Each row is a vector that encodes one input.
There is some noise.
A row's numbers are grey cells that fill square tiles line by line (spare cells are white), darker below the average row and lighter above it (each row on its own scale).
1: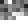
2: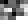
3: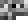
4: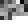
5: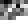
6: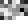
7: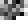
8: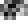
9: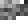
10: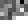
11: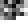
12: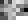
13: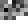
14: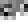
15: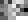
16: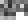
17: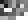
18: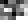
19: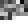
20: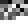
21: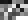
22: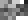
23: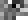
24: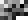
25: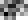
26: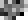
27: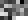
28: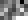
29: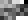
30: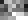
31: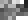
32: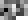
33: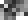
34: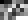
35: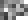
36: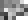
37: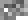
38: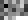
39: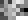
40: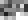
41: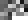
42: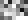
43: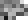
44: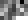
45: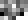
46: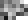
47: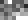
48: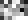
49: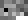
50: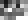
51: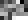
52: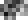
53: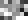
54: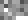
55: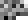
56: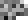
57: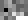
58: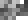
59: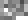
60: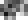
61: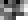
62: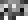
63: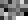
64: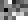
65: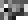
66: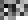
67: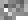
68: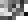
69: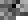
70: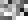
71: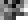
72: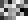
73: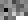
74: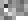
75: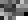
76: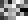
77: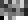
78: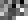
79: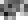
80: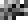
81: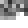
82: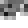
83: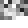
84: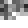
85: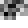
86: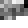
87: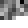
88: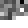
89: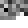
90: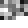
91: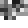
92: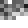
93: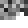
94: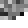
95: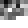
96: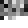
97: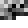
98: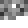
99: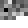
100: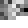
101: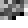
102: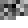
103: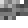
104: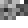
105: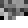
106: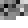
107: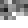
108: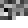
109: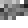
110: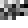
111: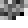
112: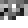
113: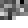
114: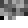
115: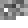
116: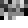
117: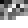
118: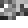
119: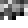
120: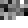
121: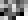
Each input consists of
one of 9 labels.
